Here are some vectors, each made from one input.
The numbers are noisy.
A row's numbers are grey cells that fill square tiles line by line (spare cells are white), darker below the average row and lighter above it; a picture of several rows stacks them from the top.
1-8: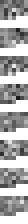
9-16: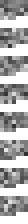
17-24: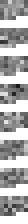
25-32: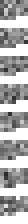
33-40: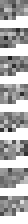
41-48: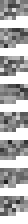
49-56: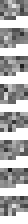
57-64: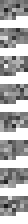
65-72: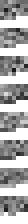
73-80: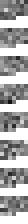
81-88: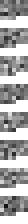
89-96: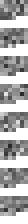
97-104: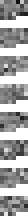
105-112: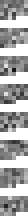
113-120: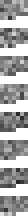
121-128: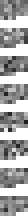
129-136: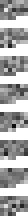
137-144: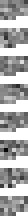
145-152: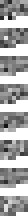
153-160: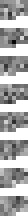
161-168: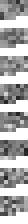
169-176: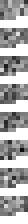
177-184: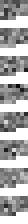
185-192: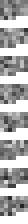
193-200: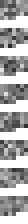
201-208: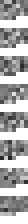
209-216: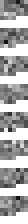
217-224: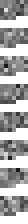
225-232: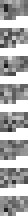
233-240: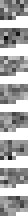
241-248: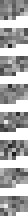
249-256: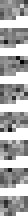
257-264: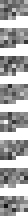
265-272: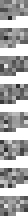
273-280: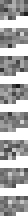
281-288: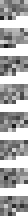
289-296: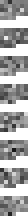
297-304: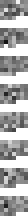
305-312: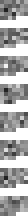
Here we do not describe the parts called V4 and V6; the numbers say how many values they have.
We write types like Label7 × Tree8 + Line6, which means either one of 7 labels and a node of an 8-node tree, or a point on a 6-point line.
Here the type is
Bool × Bool × Bool × Label12 + (Tree12 + V4) × V6.
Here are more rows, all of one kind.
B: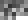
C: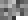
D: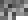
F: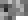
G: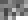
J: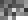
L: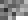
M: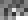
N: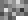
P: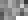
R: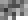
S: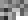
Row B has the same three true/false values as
J, M and R.
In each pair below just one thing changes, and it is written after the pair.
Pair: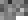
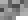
the node of the tree
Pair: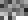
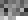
the value of V6
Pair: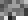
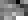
the value of V6
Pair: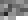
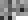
the value of V6
